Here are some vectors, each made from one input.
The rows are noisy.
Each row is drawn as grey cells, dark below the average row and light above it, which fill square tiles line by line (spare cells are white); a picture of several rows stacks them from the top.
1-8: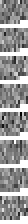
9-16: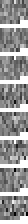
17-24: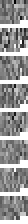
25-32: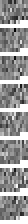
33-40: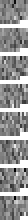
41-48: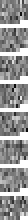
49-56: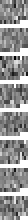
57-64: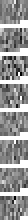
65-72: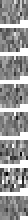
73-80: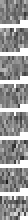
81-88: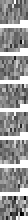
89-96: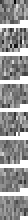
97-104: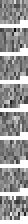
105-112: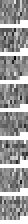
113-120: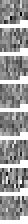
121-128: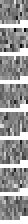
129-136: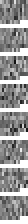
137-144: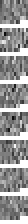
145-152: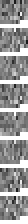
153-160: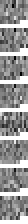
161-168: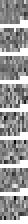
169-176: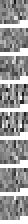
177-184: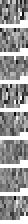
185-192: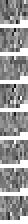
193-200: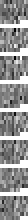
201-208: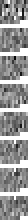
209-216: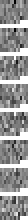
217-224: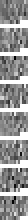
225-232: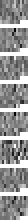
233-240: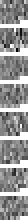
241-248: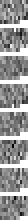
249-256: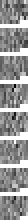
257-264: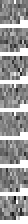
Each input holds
a list of up to three points on a 6-point line.
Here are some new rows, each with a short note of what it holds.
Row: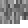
a list of three items
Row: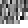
the empty list
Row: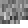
a list of three items
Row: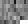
a list of three items
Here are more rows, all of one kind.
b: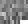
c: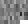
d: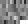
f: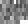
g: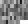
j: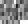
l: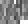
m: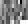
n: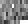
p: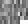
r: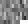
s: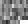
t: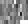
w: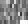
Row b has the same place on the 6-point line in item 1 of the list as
m, n, r and s.
